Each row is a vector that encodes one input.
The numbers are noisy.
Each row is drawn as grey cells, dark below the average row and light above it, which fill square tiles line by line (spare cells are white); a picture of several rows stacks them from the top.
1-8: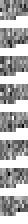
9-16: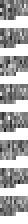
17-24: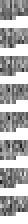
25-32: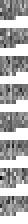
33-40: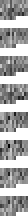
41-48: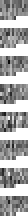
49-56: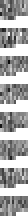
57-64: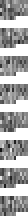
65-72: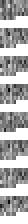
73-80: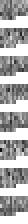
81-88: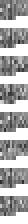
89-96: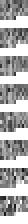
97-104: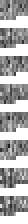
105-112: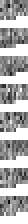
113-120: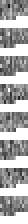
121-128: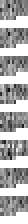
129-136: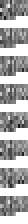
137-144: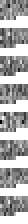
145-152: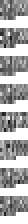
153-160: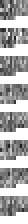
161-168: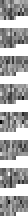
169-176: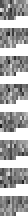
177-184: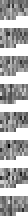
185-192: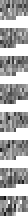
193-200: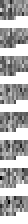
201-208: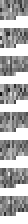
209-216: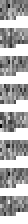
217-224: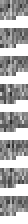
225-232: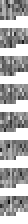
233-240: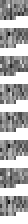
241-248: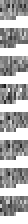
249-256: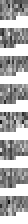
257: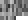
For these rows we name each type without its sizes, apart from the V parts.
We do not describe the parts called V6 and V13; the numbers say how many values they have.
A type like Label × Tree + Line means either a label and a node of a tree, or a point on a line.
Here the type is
Bool × ((Tree + V6) × V13 + Unit).
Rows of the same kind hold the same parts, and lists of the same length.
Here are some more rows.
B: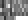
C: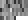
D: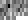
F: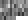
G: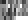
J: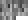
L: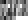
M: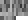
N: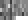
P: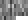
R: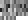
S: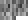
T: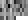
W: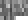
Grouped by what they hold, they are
B, F, M, N, P, R, W
C, D, J, S, T
G, L

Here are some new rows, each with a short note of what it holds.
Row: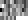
a true/false value
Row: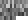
a node of a tree, a true/false value and a value of V13
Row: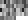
a true/false value
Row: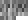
a true/false value, a value of V6 and a value of V13
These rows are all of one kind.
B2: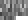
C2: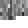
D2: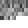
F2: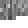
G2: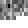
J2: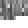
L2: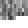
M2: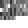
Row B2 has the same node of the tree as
F2 and G2.
